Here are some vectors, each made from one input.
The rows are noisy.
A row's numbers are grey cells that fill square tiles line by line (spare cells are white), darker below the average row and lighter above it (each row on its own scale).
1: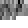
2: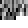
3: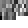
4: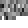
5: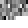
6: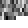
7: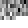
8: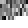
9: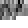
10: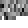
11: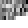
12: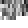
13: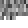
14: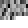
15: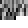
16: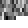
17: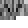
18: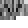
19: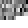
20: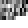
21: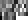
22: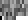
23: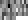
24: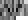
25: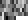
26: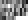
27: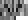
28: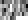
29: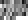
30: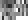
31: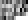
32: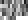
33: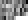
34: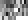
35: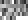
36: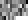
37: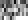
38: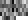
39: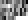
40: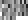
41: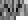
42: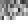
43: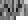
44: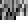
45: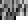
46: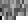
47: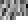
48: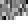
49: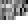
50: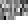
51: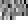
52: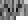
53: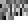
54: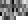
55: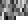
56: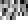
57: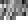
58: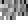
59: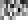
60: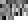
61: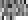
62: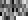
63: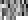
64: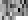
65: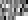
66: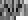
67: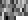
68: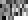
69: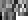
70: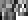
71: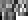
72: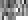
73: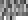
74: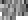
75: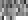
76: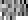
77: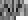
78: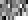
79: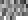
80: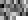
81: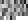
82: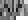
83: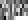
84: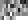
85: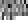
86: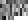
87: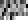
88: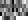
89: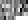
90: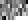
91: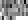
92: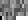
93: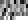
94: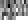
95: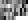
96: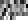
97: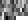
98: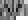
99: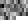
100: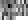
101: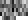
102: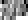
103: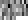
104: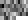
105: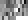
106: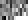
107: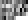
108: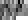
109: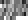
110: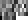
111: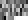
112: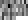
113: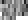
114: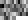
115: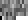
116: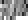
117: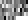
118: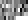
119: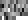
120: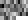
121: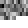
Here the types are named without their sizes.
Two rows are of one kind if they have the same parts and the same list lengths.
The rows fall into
4 kinds.
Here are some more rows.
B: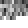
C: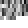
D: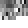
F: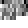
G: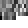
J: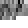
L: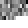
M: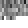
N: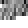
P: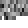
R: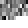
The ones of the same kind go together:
B, C, D, F, M, N
G
J, P
L, R

